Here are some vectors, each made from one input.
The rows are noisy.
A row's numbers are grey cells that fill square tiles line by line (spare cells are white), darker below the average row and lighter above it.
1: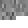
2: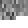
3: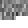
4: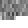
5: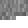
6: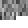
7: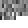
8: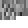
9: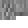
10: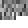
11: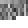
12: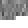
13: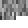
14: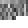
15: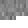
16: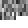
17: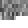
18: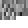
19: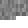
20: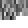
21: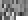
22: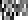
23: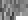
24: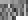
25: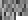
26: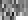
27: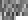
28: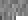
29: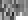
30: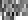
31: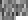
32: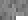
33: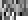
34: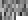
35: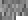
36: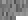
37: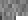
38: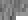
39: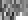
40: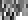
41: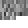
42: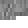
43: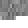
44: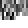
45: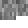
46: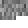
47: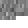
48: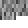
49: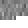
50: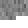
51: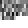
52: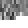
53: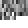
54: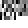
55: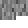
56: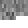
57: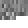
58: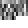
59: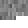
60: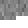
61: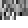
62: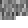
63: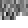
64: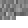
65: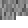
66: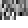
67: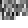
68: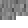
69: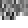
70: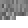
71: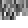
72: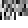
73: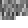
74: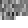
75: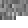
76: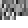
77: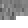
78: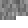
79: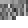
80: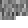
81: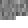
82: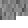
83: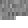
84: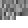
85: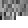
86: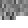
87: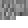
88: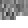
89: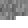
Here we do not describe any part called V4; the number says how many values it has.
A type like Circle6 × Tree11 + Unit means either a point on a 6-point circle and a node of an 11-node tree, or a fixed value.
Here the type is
List2(Bool × V4).
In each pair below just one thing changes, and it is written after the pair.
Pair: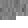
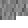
the value of V4 in item 2 of the list
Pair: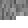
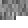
the value of V4 in item 1 of the list
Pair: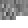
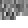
the true/false value in item 2 of the list
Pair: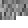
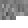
the value of V4 in item 1 of the list
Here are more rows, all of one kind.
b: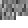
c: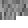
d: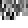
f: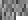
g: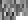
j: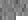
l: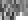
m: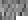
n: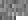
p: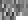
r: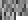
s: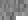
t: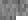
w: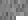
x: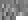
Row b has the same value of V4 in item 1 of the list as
f, j, l and r.
